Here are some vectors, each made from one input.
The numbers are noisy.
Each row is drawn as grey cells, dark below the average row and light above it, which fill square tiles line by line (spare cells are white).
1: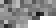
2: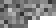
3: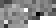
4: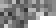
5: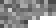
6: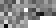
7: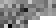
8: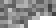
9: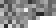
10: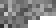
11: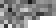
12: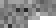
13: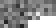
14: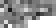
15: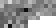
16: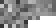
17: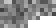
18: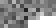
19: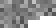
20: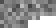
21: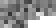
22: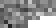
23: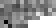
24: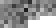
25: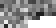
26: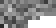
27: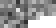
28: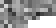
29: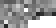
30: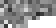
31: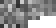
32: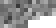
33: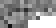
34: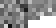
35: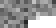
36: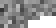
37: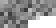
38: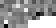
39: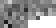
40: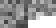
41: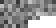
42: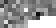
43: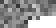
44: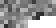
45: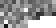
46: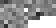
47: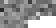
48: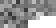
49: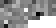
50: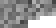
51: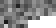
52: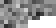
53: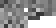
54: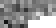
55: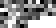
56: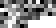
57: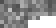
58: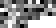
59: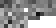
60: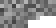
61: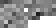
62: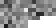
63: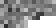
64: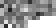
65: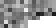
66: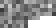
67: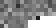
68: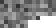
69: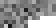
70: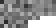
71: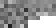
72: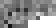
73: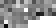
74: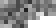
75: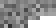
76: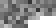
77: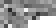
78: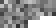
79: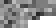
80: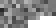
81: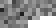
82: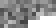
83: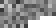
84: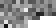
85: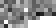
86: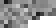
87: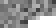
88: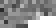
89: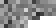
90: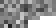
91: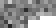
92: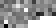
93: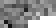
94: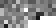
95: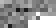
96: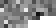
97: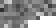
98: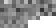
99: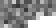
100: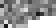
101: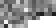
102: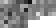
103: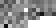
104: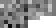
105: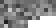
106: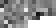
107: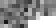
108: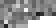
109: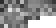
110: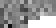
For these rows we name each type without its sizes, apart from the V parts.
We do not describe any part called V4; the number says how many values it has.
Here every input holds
a list of items, each a point on a line and a value of V4.
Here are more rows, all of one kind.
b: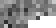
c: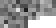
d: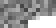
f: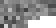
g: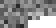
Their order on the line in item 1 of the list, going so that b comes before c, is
g, b, f, d, c.
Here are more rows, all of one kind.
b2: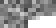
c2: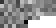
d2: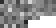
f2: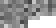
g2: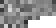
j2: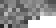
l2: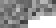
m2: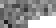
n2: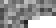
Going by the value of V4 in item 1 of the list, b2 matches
f2 and l2.
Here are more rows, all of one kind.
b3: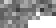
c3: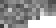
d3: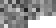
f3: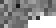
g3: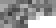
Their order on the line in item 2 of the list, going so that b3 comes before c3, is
g3, b3, f3, c3, d3.
